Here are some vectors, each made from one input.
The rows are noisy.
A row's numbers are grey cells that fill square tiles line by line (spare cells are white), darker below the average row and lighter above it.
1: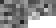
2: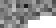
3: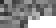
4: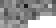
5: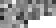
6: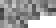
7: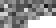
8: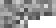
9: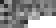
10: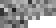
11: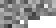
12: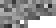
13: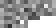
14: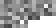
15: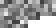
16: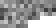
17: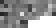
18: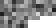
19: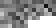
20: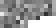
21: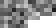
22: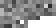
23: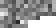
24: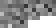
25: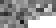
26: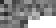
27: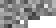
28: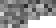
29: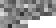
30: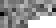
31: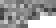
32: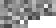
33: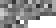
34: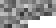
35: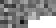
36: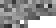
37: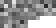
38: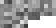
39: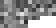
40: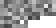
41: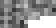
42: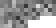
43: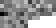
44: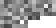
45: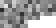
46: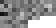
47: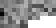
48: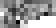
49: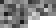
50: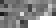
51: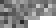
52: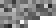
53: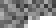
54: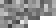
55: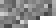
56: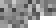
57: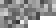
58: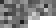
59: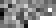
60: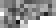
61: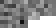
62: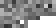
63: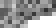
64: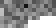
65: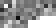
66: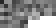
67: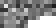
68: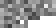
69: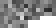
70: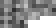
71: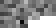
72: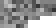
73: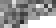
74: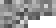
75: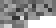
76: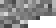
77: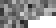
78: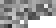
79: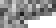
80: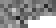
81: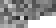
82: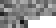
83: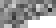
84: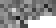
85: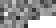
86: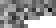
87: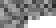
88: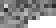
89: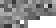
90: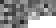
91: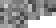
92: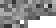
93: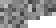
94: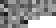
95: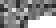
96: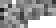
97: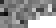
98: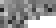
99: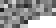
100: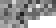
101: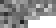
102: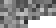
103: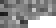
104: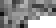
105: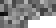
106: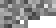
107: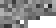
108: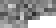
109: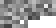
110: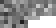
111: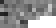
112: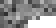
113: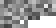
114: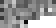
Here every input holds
three true/false values, together with a list of up to two points on a 5-point line.
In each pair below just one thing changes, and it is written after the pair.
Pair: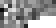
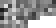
one of the three true/false values
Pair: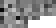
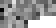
one of the three true/false values
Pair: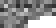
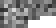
the place on the 5-point line in item 1 of the list
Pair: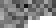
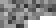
the place on the 5-point line in item 1 of the list
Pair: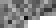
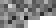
one of the three true/false values
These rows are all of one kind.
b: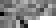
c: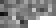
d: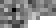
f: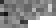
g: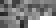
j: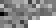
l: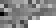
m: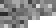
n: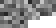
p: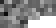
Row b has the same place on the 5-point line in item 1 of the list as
c, f, g and p.
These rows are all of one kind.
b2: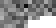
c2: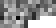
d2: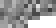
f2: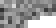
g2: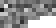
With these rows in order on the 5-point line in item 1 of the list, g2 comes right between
b2 and c2.
